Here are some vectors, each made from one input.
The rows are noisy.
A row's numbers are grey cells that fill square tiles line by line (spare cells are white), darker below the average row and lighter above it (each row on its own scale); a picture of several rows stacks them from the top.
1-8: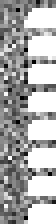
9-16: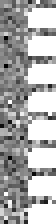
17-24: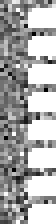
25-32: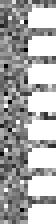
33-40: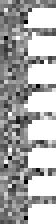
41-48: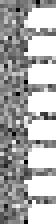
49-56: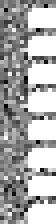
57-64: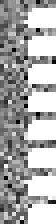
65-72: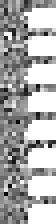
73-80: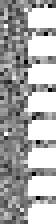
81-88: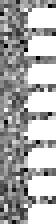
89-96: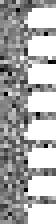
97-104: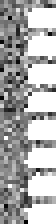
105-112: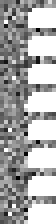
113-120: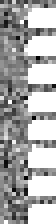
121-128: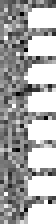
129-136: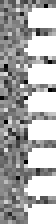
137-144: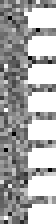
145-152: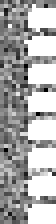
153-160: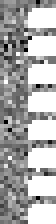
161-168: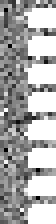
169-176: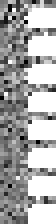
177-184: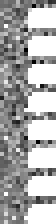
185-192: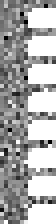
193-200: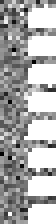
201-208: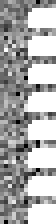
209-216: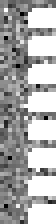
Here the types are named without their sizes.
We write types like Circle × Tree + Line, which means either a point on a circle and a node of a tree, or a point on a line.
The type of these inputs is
(Circle + Line) × Line.
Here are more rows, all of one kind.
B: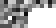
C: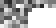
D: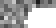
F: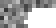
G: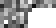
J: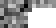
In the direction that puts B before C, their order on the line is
F, J, D, G, B, C.
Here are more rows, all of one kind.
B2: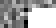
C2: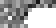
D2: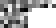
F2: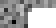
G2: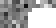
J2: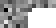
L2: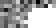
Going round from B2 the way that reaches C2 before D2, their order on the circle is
B2, F2, C2, L2, G2, D2, J2.
